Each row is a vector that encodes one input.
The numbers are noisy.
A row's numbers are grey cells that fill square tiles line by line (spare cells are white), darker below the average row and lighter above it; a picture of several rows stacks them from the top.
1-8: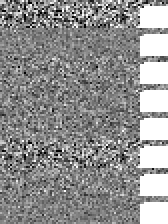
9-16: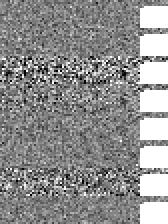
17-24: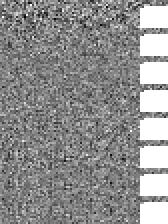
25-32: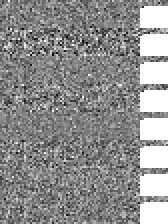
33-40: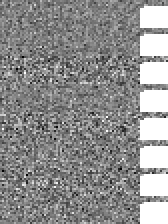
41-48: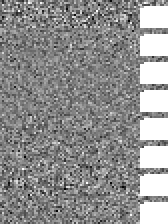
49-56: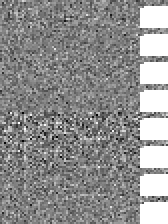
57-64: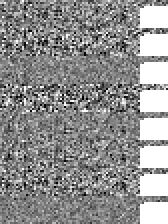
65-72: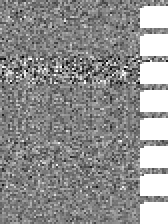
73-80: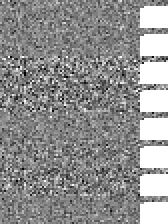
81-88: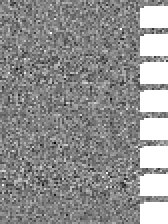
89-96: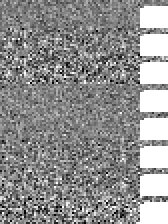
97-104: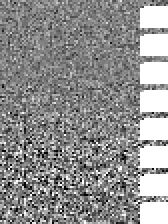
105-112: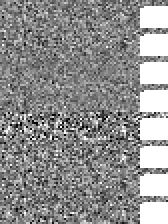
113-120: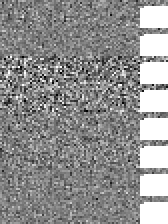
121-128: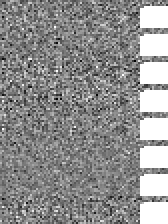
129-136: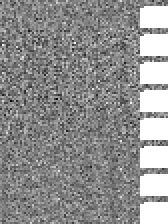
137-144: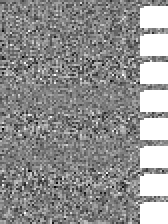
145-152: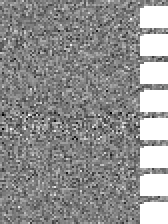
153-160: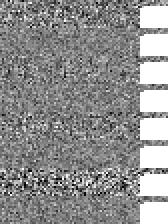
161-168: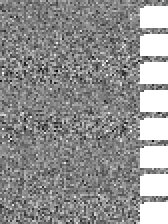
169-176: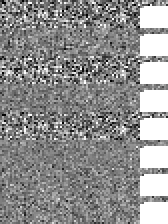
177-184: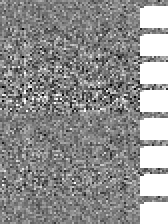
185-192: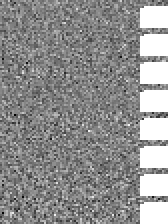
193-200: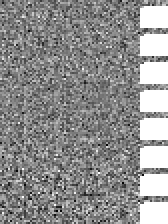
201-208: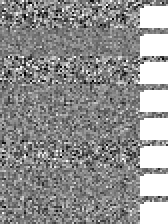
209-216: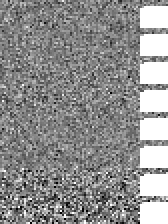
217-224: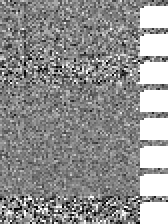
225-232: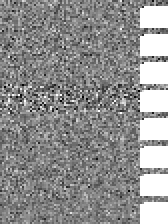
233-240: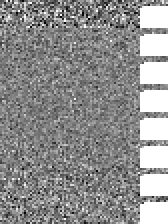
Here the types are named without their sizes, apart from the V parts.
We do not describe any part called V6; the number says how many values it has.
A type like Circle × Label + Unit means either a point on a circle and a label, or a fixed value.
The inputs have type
(Bool × Bool × Bool + V6) × Line + List(Circle).
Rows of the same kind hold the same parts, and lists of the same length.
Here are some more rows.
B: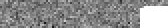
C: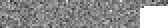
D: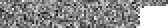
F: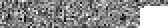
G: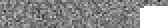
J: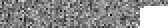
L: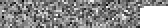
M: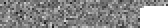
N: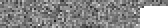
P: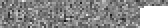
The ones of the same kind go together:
B, M
C, L
D
F, J, P
G
N

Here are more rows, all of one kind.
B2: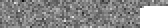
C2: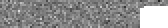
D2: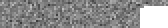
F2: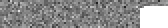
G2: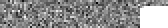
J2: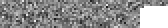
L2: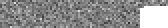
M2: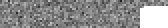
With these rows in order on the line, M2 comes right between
B2 and D2.
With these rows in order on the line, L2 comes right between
B2 and C2.
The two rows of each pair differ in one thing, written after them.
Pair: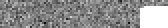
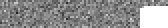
the place on the line
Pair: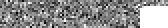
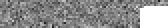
the value of V6
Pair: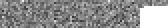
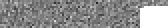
the value of V6
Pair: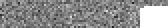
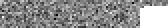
the value of V6
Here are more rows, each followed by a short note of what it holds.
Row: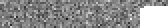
a point on a line and a value of V6
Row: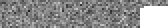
a list of three items
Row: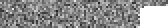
the empty list
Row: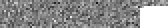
a point on a line and a value of V6
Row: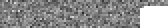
a point on a line and three true/false values
